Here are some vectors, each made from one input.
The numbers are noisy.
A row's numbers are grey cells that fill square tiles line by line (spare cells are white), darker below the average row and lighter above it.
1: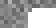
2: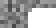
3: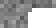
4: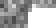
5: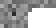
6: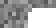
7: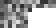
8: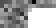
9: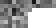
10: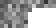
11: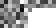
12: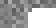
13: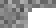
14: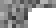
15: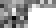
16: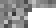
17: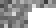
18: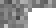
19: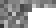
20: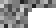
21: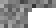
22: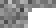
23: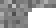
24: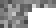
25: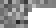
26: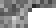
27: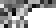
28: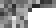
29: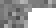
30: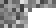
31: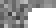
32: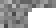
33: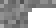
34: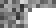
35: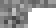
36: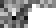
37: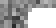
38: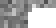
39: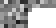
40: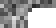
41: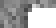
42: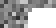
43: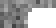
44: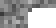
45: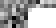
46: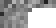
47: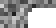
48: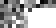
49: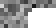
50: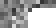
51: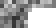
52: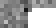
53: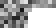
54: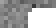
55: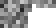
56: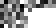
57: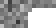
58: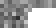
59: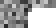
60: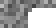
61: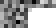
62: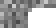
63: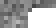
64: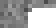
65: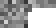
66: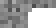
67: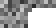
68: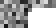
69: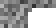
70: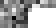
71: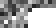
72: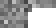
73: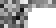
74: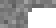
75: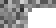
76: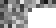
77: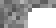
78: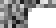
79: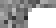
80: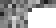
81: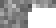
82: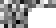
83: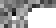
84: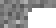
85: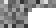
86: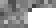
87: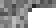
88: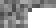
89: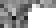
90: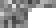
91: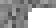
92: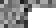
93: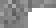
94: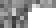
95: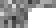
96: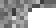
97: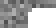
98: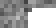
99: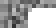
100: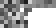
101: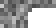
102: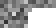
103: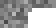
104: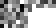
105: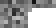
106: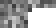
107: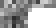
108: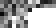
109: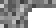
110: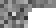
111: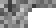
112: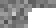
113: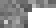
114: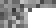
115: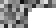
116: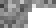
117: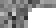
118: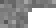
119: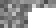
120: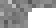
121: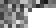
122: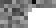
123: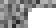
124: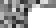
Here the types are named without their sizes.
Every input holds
a list of points on a line.
